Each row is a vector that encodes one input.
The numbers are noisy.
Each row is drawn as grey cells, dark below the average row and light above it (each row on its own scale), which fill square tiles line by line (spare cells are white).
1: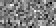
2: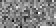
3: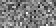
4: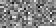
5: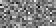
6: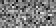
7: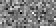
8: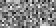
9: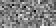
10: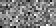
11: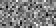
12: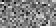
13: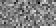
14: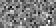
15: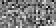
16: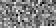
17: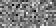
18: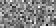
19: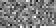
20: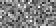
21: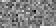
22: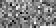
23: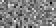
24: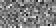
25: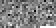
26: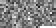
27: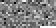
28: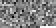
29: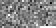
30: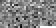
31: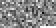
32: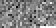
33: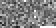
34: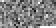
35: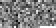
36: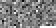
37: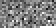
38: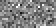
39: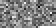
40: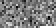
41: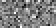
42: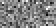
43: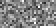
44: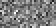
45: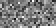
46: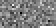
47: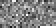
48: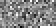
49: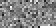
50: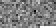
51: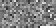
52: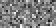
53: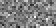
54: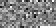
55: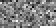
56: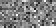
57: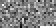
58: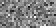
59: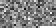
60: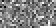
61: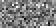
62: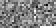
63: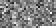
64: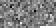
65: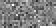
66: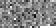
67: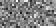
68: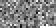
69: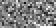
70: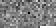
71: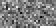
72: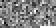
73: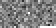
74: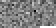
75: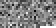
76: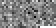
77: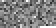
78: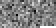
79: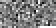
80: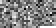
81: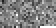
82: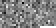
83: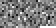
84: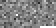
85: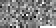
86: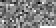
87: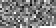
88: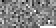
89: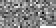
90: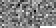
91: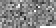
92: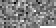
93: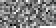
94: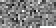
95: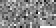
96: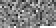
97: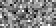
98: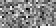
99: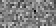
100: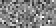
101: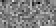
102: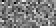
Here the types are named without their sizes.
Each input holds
a list of points on a circle.
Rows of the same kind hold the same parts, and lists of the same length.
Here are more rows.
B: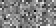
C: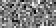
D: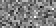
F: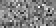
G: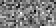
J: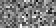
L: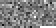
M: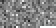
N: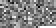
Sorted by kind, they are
B, D, F, L, M
C, G, J
N

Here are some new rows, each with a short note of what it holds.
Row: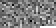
a list of one item
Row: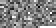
the empty list
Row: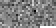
a list of one item
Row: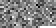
the empty list
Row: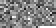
the empty list
